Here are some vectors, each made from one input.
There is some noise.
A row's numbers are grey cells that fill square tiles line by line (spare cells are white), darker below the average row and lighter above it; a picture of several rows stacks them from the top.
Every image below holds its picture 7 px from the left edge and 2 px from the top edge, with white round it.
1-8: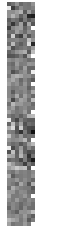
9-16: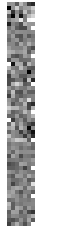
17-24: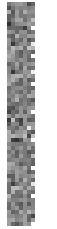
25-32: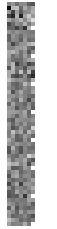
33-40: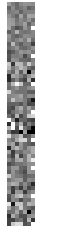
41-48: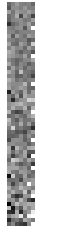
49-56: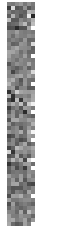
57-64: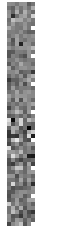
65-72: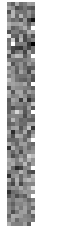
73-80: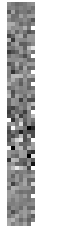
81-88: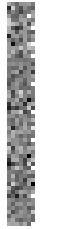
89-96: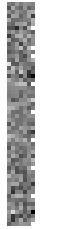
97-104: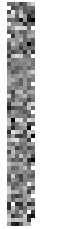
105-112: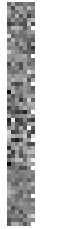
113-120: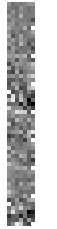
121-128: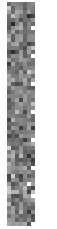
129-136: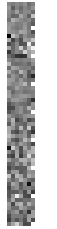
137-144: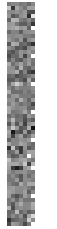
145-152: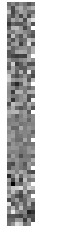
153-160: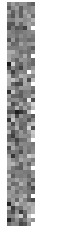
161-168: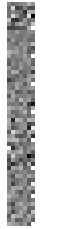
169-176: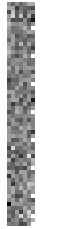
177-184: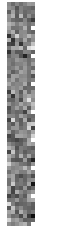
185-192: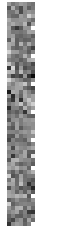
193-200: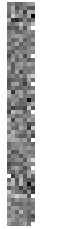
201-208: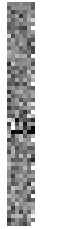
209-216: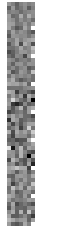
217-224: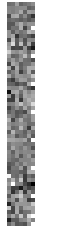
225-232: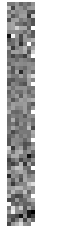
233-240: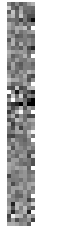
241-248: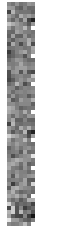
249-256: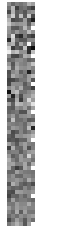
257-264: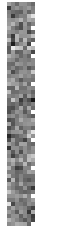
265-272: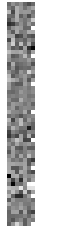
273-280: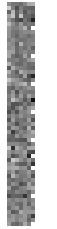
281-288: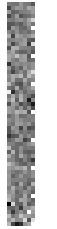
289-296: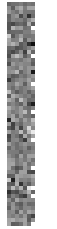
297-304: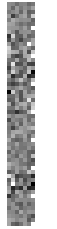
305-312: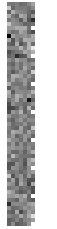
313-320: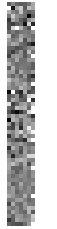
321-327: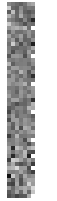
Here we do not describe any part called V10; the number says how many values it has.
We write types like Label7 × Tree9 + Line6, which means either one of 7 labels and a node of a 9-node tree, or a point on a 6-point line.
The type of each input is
Bool × Bool × Bool × Bool × (Label12 × V10 + Unit).
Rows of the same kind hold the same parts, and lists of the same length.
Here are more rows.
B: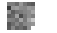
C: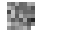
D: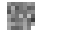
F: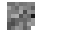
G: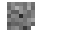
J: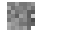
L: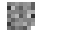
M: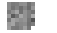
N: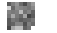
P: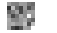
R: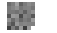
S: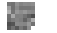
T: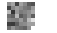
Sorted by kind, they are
B, F, G, L, N, R, S, T
C, D, J, M, P

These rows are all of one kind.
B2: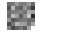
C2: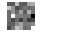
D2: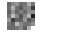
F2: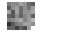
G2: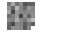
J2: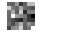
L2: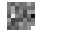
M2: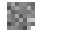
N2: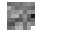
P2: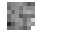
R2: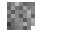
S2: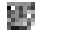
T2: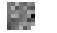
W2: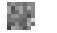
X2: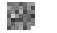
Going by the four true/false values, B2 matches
C2, P2, R2 and S2.
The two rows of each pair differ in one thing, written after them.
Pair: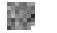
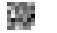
the label
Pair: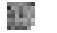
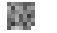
the label
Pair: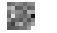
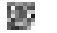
one of the four true/false values
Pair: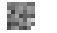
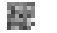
one of the four true/false values
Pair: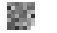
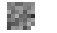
the value of V10
